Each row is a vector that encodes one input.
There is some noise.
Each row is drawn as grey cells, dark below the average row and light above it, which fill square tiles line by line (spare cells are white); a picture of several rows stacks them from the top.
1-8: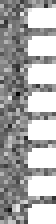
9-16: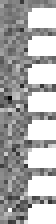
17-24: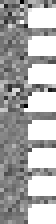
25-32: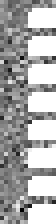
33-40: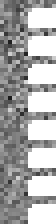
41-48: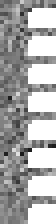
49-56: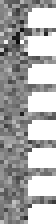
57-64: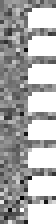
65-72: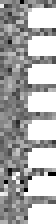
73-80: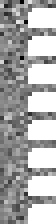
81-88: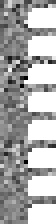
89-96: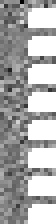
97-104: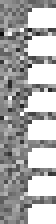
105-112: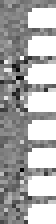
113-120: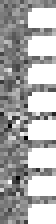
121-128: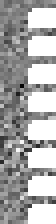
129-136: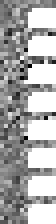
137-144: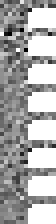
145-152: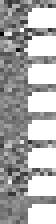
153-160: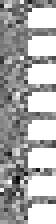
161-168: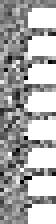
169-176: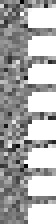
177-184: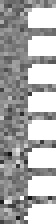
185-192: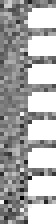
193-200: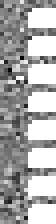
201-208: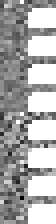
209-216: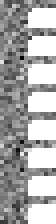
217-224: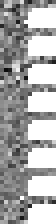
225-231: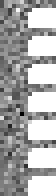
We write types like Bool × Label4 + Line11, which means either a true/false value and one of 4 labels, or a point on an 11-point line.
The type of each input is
Bool × Bool × Bool × Bool + Unit.
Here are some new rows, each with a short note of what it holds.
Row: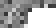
a fixed value
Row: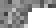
a fixed value
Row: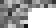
four true/false values
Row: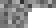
a fixed value
